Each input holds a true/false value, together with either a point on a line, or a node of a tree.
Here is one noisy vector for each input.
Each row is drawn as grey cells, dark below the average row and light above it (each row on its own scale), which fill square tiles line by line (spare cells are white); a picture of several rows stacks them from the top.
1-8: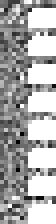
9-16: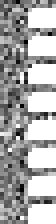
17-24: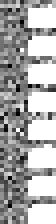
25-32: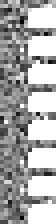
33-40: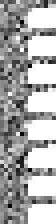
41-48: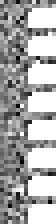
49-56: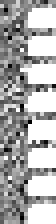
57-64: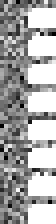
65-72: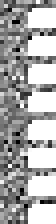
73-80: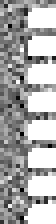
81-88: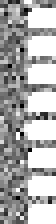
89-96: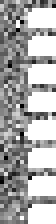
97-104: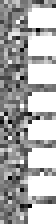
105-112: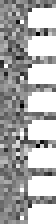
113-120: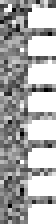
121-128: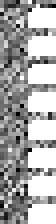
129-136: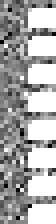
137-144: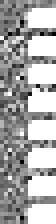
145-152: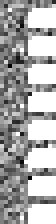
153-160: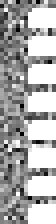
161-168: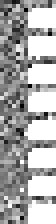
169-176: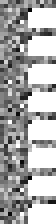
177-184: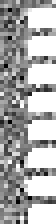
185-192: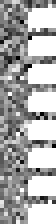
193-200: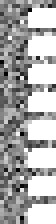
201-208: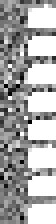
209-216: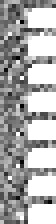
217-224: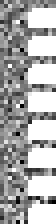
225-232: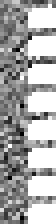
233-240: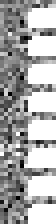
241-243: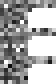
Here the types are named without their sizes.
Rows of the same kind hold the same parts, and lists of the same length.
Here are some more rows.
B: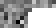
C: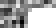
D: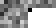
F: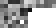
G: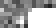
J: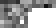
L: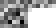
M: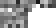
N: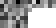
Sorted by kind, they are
B, D, F, G, J, M, N
C, L

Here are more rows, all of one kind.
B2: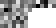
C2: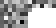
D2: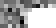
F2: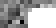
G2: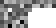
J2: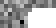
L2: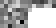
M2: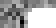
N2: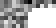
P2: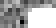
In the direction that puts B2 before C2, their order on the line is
G2, F2, J2, D2, M2, N2, P2, B2, L2, C2.
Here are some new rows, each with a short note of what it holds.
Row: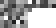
a point on a line and a true/false value
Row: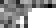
a node of a tree and a true/false value
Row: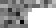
a point on a line and a true/false value
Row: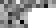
a point on a line and a true/false value
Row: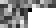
a node of a tree and a true/false value
